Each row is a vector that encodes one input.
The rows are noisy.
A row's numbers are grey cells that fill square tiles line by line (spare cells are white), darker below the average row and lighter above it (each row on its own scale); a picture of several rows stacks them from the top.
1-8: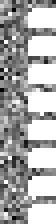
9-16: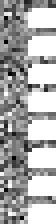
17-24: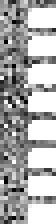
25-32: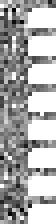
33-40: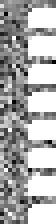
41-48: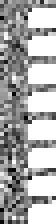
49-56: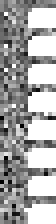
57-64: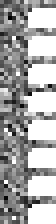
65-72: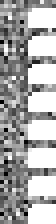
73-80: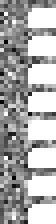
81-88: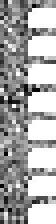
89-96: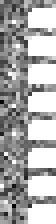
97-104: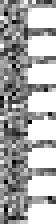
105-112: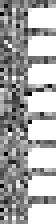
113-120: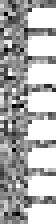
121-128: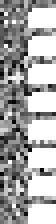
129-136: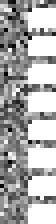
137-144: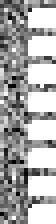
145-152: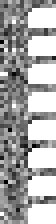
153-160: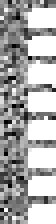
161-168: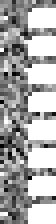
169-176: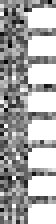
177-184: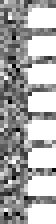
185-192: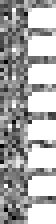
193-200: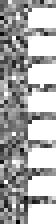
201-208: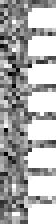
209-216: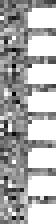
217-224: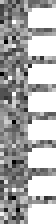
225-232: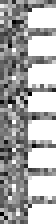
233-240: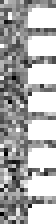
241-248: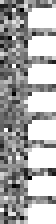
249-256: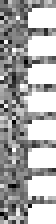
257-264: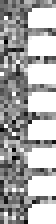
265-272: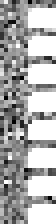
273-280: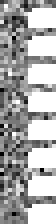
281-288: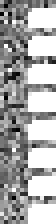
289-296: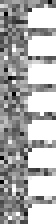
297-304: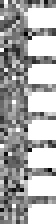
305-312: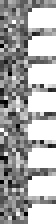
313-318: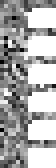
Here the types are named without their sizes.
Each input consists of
four true/false values, together with either a point on a circle, or a point on a line.
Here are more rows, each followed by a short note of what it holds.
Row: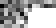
a point on a line and four true/false values
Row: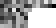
a point on a line and four true/false values
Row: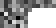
a point on a line and four true/false values
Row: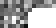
a point on a line and four true/false values
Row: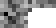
a point on a circle and four true/false values
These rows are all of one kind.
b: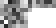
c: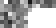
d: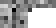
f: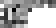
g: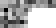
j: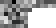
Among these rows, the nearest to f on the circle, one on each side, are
c and g.
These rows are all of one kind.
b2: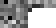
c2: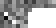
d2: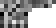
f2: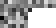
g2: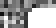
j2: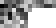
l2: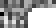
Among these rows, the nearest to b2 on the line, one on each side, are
f2 and g2.
